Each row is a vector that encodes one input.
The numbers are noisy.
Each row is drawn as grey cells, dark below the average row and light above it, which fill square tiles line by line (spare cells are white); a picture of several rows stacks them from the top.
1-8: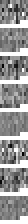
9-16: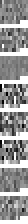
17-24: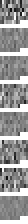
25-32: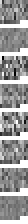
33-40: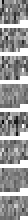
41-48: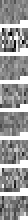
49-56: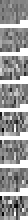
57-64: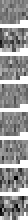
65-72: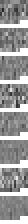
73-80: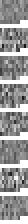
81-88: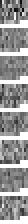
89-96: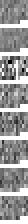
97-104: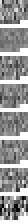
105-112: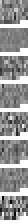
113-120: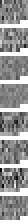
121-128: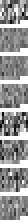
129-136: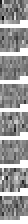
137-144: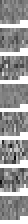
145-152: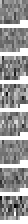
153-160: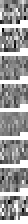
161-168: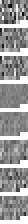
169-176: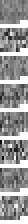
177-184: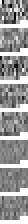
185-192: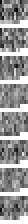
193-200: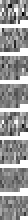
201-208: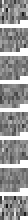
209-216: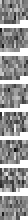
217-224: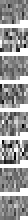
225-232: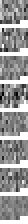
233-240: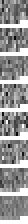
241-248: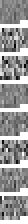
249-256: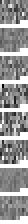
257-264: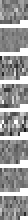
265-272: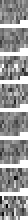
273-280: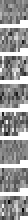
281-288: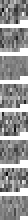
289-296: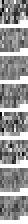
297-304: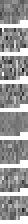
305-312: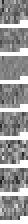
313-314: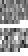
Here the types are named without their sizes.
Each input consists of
either a point on a circle and a point on a line, or a label.
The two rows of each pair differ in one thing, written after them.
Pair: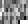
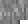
the place on the line
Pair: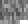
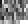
the place on the circle
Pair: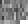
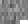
the place on the circle
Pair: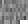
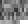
the place on the line
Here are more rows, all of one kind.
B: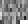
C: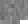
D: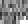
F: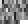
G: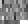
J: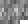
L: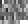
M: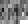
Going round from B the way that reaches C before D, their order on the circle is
B, C, D, M, F, G, J, L.
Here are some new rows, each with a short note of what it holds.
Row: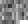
a label
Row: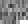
a point on a circle and a point on a line
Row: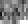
a point on a circle and a point on a line
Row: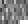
a label
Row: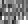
a label
